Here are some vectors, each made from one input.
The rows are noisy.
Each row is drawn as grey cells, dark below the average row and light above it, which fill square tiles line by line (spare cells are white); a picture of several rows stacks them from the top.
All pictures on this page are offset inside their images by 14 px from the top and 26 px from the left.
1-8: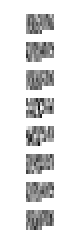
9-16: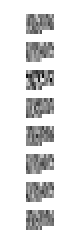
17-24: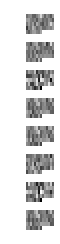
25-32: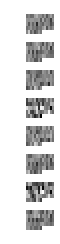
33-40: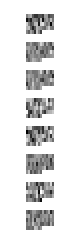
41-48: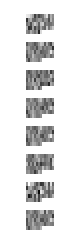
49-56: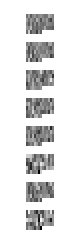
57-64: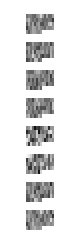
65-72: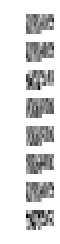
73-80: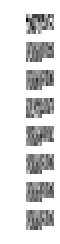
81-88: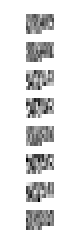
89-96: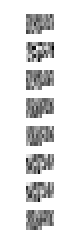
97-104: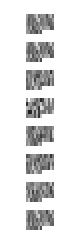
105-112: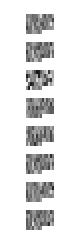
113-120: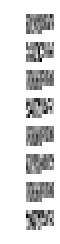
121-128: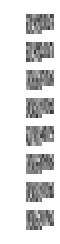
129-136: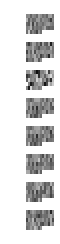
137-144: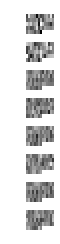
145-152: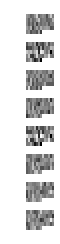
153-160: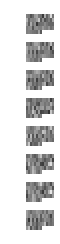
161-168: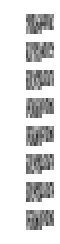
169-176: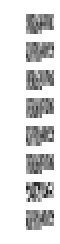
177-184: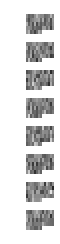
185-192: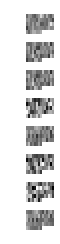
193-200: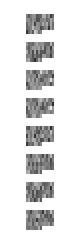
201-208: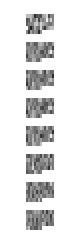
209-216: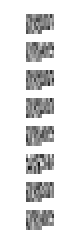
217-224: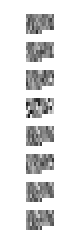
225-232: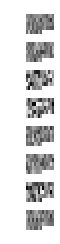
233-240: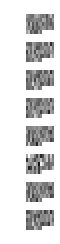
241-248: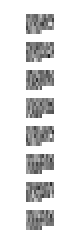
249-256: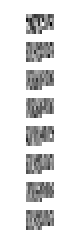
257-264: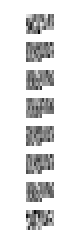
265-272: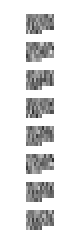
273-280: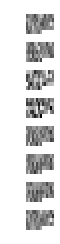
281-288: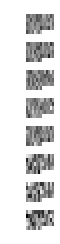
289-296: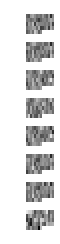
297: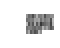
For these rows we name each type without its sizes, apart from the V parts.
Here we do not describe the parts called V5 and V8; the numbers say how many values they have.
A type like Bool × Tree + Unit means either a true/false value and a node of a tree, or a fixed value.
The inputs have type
Bool × V5 × V8 + Circle + Tree + Unit.
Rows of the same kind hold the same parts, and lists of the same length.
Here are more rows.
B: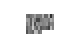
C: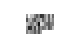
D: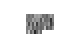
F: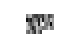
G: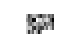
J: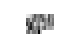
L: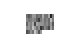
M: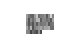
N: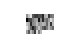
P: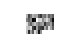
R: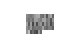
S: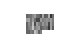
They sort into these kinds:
B, L, S
C, F, J, N
D, M, R
G, P

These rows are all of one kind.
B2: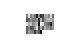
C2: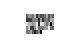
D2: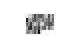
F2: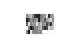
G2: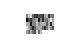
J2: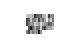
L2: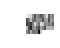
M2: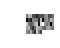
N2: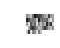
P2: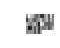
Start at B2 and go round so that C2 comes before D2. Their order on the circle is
B2, C2, M2, G2, N2, F2, J2, L2, D2, P2.
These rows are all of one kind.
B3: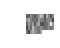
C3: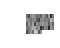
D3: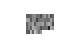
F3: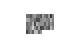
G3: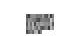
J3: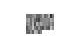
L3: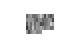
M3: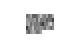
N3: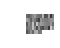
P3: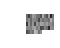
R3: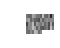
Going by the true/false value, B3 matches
L3 and M3.
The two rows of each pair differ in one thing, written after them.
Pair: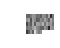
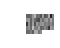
the value of V5
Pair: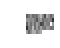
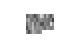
the value of V5
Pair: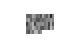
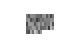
the value of V5
